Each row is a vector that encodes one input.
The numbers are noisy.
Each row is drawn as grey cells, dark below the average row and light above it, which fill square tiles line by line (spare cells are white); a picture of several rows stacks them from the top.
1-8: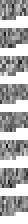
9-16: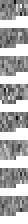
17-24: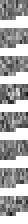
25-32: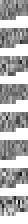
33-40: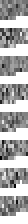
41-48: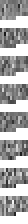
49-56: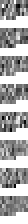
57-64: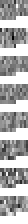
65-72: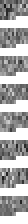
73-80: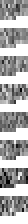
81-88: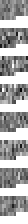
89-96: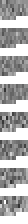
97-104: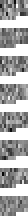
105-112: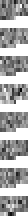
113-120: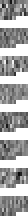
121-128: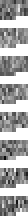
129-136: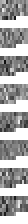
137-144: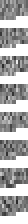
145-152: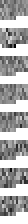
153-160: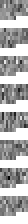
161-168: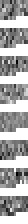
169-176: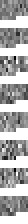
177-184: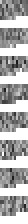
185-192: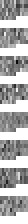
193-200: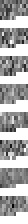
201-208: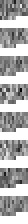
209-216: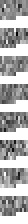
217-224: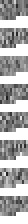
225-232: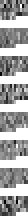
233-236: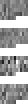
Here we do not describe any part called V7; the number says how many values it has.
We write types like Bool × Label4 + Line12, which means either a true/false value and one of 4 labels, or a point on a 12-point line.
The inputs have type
List3(Bool × V7).
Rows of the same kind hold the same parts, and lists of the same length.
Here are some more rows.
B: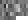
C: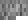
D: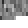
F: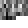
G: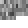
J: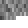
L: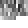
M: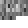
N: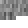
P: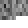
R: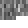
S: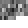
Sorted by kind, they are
B, R, S
C, G, J, M, N, P
D, L
F

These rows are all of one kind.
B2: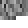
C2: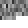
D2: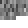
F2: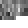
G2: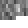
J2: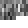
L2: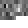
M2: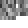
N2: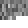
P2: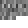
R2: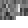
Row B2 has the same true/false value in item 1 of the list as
M2 and N2.
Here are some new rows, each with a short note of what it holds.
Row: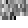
the empty list
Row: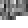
a list of three items
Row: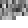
a list of one item
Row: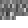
a list of one item
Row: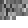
a list of one item
